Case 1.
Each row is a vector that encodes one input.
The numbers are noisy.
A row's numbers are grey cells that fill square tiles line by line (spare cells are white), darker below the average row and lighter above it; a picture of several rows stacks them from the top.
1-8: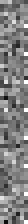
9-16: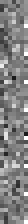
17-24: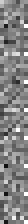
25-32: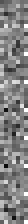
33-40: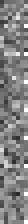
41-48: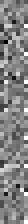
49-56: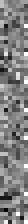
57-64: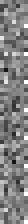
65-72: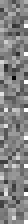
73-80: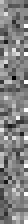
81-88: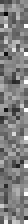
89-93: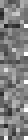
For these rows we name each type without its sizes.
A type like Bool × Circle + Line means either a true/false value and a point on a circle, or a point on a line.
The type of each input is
Bool × Tree.
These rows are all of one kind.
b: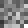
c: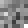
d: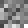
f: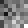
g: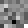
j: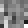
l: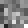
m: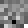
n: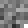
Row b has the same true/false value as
d, f and l.
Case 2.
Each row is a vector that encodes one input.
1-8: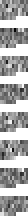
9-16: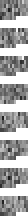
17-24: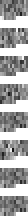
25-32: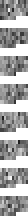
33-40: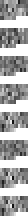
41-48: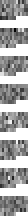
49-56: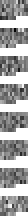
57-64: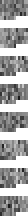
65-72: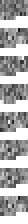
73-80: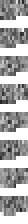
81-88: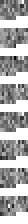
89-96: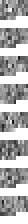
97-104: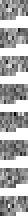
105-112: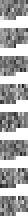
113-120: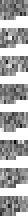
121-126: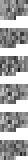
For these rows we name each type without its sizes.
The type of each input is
Circle + Line.
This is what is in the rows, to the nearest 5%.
About 60% of them hold a point on a circle. The rest hold a point on a line.
